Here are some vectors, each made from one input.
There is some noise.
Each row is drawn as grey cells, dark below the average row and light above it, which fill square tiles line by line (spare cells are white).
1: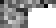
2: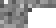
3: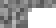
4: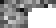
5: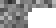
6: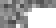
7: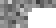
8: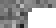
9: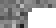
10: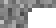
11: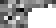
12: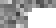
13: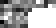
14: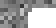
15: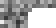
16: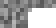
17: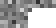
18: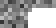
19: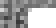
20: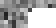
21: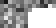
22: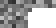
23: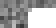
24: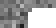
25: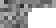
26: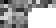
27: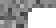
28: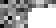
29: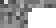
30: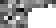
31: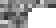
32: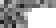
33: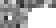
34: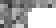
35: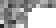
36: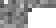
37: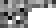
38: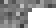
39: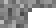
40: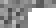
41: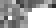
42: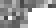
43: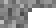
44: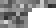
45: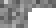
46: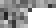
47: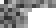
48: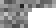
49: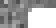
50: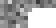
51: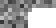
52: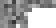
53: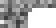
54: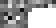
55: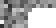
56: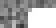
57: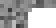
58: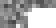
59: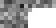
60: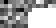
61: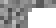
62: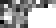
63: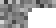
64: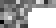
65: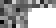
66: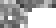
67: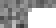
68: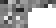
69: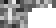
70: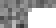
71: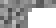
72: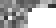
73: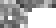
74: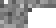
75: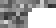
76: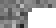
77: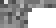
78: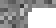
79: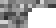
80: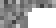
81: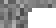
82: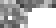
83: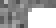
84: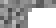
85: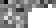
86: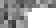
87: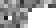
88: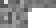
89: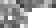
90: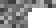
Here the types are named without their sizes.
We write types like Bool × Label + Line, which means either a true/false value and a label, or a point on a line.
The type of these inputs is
(Bool × Bool × Bool × Bool + Line) × Tree.
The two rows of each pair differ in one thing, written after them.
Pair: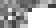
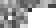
one of the four true/false values
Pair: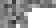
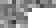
one of the four true/false values
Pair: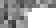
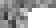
one of the four true/false values
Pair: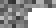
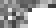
the node of the tree
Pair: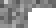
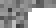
one of the four true/false values
